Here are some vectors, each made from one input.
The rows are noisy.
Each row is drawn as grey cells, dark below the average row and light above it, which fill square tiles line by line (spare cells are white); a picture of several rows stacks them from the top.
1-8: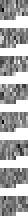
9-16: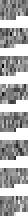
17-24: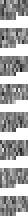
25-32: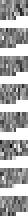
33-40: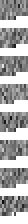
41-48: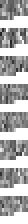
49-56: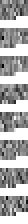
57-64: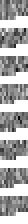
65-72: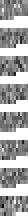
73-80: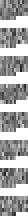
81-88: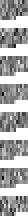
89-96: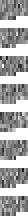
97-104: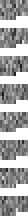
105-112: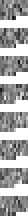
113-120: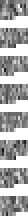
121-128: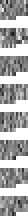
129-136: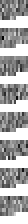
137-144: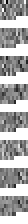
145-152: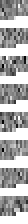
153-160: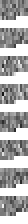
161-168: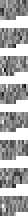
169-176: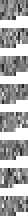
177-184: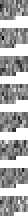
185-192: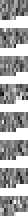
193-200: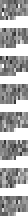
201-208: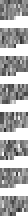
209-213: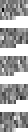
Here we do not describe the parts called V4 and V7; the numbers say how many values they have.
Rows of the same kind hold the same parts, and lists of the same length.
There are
3 kinds of row.
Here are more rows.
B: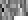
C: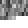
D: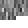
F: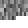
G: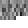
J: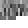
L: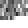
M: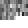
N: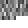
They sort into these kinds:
B, C, L, M
D, F, G, J
N

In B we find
a point on each of two 6-point lines and a value of V4.
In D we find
a point on a 5-point line and a value of V7.
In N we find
a point on each of two 5-point lines.
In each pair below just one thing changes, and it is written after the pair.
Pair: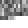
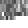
the value of V4
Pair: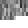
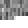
the place on one of the two 6-point lines
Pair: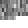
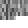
the place on one of the two 6-point lines
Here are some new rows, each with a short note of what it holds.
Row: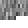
a point on a 5-point line and a value of V7
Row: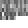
a point on each of two 6-point lines and a value of V4
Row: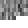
a point on a 5-point line and a value of V7
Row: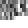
a point on each of two 6-point lines and a value of V4
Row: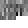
a point on a 5-point line and a value of V7
